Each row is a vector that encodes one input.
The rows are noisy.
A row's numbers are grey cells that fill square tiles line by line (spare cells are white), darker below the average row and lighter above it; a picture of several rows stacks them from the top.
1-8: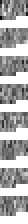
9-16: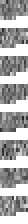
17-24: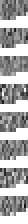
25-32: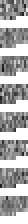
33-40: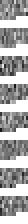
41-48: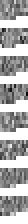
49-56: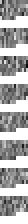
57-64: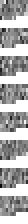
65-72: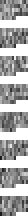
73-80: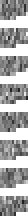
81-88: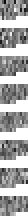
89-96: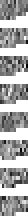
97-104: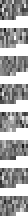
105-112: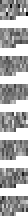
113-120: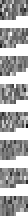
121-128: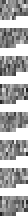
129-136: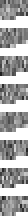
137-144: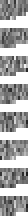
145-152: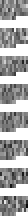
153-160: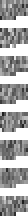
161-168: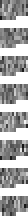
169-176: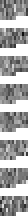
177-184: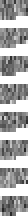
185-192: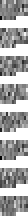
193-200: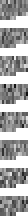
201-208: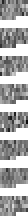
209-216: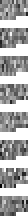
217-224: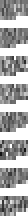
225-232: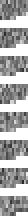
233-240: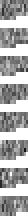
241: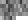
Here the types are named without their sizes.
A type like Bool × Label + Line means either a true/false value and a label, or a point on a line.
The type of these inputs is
Bool × Bool × Bool + List(Line).
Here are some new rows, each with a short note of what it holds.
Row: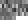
the empty list
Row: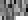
a list of one item
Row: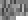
a list of one item
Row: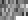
three true/false values
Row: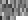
a list of two items
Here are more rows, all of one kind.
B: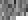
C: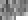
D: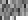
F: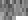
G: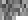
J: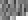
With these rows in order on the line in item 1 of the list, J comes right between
B and G.
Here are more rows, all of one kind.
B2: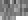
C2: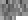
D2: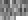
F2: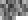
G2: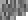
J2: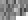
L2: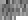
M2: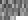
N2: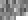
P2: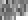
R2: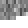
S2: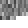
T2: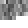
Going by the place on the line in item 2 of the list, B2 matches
D2, F2, L2 and M2.
